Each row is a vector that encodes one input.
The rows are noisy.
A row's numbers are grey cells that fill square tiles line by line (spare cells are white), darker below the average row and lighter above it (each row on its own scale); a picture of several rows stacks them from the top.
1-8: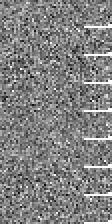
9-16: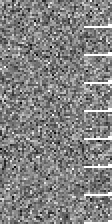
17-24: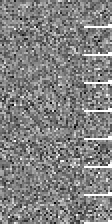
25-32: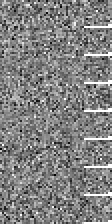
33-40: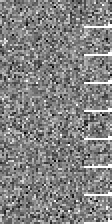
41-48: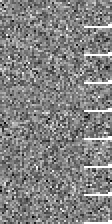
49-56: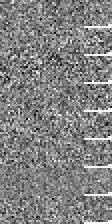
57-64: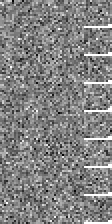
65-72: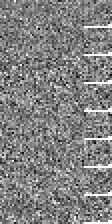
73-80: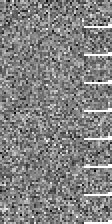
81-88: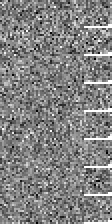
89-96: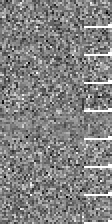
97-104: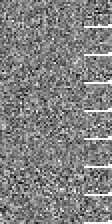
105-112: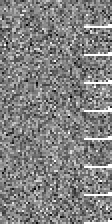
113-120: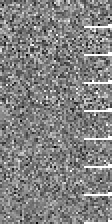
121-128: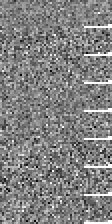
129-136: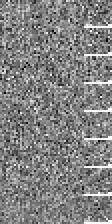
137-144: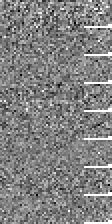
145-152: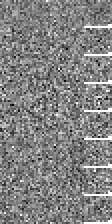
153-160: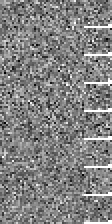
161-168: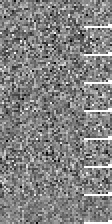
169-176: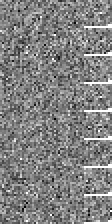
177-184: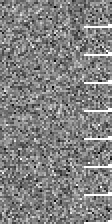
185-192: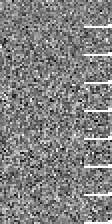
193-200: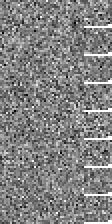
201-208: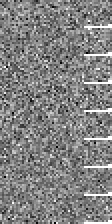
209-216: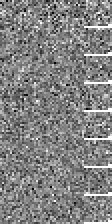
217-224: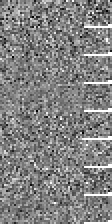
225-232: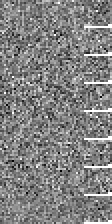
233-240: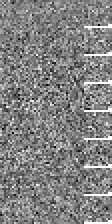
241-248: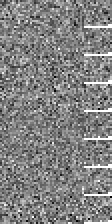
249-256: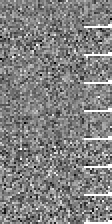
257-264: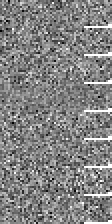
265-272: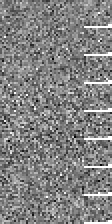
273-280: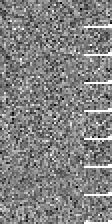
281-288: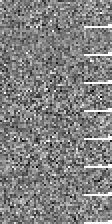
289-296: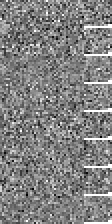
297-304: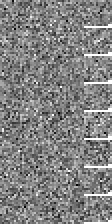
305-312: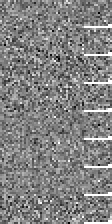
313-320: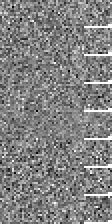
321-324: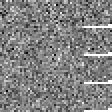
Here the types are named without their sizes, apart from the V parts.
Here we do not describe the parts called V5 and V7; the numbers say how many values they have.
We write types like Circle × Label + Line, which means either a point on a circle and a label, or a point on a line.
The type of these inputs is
Bool × Circle × V7 + V5.
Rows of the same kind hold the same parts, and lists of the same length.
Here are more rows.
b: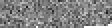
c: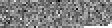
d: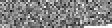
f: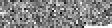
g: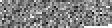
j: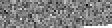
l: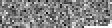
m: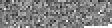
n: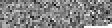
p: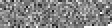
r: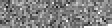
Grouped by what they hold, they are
b, c, j, l, m, r
d, f, g, n, p

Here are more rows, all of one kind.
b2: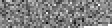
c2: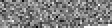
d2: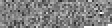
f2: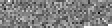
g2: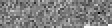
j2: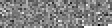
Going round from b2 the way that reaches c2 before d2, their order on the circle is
b2, f2, g2, j2, c2, d2.
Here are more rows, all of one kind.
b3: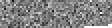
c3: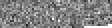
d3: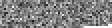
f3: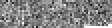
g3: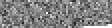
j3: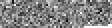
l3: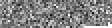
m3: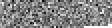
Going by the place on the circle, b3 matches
j3 and m3.
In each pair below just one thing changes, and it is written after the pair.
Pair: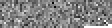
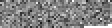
the place on the circle
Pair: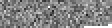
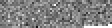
the true/false value
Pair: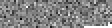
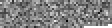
the place on the circle
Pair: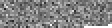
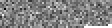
the true/false value
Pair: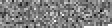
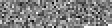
the true/false value
